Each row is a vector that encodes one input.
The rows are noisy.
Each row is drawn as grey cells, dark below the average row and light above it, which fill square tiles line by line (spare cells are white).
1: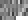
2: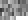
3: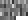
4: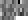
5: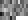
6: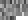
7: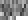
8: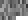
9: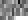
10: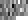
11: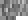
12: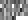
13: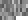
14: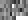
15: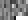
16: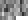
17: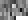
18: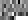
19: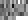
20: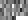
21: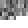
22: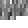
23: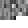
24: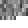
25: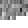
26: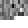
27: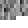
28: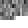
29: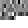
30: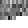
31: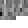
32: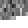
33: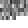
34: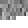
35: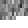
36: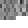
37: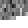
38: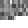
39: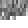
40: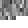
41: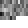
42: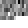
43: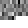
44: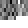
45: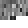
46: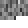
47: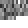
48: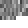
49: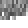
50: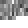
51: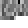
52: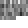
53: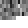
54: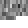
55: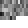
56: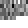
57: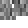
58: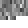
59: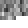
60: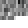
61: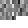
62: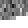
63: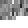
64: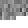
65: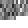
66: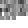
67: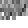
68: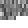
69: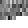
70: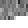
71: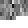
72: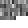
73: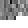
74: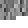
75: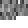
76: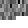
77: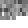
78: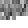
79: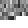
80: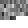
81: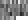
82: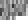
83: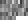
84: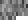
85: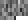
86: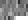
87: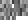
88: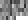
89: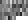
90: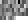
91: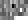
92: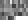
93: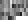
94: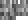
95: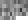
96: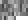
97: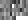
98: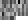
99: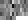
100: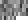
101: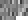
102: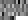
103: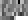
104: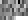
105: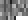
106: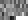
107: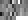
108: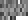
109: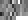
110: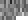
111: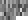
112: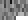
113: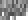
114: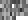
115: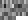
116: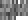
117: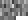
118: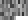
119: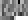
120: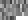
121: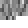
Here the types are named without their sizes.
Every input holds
a point on a line, together with either a point on a line, or four true/false values.
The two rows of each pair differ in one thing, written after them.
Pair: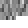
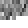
one of the four true/false values
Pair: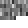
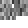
the place on the line
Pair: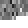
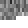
one of the four true/false values
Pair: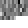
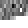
one of the four true/false values
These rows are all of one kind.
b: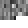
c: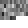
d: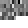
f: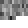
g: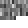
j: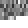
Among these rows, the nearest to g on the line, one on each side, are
b and j.
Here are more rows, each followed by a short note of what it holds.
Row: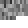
a point on a line and four true/false values
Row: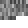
a point on a line and four true/false values
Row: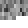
a point on each of two lines
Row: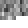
a point on each of two lines
